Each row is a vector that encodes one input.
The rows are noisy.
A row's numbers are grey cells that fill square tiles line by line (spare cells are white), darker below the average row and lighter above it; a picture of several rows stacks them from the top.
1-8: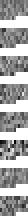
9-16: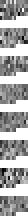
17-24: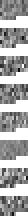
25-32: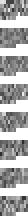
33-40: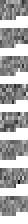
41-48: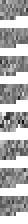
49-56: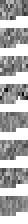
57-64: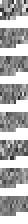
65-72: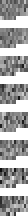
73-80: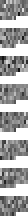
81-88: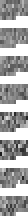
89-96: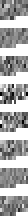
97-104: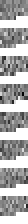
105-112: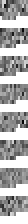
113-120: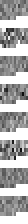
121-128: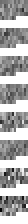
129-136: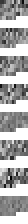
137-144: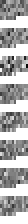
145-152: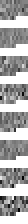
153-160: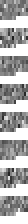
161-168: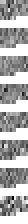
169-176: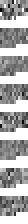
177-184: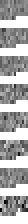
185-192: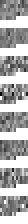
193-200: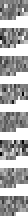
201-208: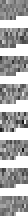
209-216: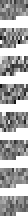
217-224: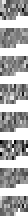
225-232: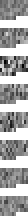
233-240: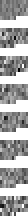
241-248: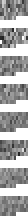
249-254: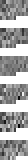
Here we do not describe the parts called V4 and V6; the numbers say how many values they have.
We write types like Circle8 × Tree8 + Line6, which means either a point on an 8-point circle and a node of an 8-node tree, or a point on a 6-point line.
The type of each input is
(Bool × V6 + Line5) × Line7 × V4.
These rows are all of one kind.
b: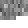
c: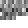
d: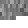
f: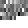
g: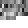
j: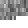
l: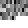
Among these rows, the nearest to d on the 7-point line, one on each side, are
b and f.
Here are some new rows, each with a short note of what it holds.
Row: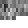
a point on a 7-point line, a true/false value, a value of V4 and a value of V6
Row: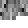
a point on a 5-point line, a point on a 7-point line and a value of V4
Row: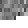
a point on a 5-point line, a point on a 7-point line and a value of V4
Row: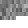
a point on a 7-point line, a true/false value, a value of V4 and a value of V6
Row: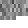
a point on a 5-point line, a point on a 7-point line and a value of V4
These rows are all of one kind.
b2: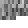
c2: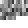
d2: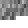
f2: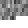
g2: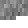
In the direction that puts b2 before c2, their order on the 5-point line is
b2, d2, f2, g2, c2.
